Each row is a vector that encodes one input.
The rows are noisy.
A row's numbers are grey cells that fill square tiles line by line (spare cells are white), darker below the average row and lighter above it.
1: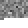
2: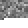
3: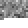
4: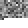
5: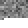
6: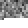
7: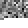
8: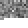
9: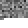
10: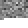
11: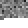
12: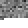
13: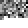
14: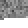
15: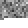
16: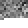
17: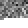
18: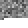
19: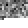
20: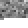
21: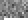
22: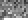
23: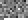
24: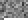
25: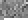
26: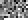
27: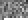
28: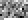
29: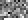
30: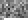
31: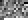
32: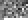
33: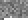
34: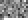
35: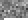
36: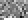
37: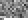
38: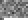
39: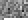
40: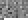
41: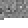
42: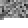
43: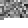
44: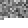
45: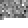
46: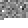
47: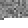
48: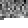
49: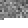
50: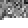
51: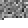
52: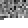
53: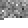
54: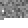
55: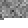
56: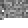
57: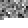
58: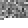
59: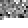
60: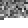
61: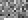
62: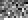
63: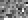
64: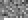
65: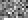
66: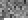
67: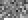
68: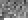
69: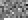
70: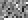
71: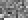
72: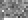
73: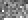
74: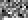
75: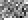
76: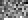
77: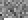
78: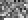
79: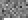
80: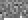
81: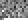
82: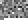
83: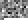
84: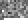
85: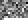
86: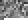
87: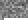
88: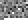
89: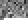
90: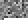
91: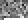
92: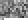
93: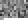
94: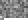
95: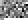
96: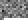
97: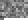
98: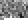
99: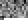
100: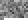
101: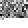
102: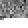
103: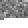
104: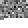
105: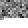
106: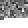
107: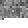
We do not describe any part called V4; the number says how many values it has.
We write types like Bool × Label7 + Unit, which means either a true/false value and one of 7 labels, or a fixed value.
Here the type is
Line5 × List2(Bool × V4).
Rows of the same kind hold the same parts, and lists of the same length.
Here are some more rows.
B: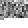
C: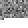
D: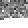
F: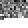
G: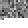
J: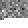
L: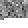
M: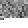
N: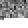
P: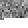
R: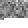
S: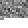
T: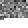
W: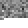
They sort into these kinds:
B, D, J, L, M, P, R
C, G, S, W
F, N, T

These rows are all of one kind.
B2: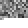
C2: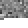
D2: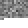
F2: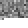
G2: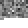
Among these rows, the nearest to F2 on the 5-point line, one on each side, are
C2 and D2.
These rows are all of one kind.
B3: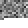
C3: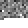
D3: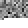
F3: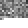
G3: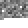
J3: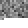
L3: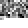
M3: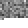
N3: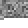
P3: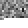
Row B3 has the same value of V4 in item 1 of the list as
G3 and N3.
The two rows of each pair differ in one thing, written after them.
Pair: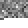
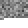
the place on the 5-point line
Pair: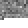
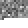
the value of V4 in item 1 of the list
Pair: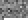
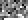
the place on the 5-point line
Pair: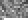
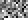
the place on the 5-point line
